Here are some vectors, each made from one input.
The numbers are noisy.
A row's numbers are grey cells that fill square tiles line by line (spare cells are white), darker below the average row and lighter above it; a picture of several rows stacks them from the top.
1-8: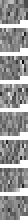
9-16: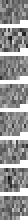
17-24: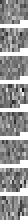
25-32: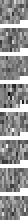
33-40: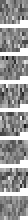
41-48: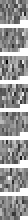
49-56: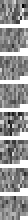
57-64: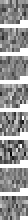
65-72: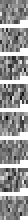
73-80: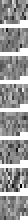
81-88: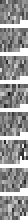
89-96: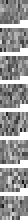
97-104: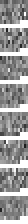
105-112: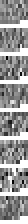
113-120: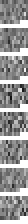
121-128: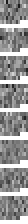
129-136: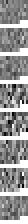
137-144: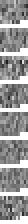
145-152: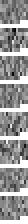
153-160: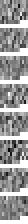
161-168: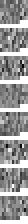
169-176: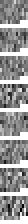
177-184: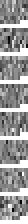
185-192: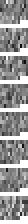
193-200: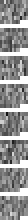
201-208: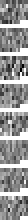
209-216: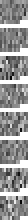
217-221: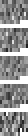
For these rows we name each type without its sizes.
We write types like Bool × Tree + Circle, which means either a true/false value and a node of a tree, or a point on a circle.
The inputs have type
(Bool × Bool × Bool × Bool + Unit) × Line.
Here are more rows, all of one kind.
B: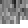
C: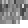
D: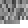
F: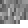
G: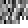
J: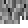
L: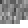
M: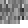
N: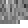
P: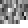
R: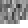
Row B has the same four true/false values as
C and F.
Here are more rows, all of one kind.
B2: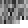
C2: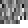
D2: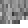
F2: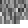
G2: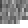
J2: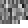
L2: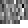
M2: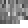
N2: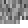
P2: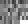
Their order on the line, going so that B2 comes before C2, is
F2, N2, J2, G2, B2, P2, L2, C2, D2, M2.
